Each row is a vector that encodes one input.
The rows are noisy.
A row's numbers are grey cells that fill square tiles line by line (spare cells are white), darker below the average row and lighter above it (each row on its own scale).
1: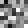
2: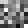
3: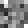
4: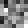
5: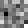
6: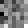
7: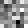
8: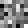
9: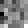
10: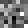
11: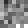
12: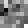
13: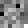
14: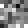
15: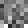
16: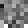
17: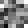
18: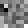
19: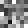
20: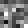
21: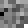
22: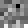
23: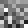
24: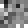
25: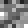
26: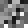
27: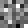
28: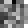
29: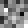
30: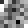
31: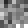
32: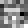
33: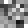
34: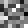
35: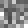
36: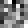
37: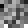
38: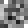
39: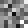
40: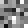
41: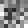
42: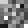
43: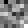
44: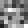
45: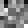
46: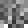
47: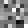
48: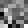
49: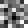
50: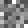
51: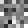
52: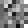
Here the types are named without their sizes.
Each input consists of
a label and a node of a tree.
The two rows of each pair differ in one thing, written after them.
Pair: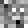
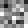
the node of the tree
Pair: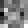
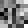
the label
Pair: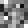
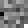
the node of the tree
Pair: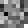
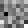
the node of the tree
